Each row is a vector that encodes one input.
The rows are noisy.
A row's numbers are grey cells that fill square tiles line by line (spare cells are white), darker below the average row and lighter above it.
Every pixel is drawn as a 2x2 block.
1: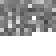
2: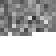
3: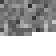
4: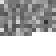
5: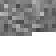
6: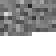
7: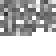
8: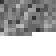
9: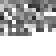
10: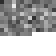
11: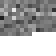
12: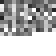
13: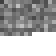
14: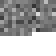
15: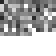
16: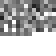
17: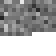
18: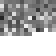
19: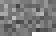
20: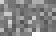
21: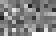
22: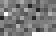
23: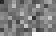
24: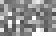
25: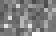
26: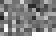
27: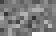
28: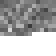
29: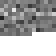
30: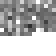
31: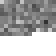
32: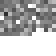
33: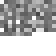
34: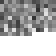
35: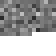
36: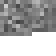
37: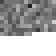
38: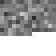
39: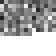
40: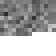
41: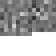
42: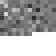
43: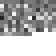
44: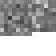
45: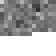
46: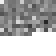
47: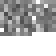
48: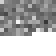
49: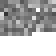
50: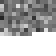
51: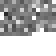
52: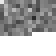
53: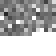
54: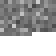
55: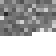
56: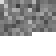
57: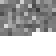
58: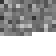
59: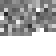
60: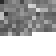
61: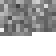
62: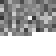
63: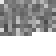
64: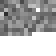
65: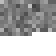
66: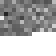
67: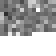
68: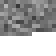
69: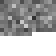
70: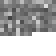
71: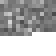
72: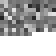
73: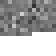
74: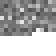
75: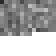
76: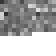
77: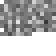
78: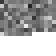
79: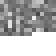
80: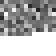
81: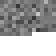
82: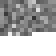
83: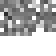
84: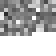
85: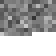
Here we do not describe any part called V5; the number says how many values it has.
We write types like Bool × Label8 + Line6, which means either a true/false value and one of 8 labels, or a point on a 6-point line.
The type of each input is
(Label6 + Line4) × V5.
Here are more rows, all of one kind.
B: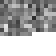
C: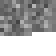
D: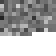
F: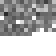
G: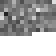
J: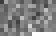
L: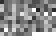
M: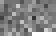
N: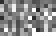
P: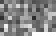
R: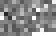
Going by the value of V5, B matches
C, J and P.
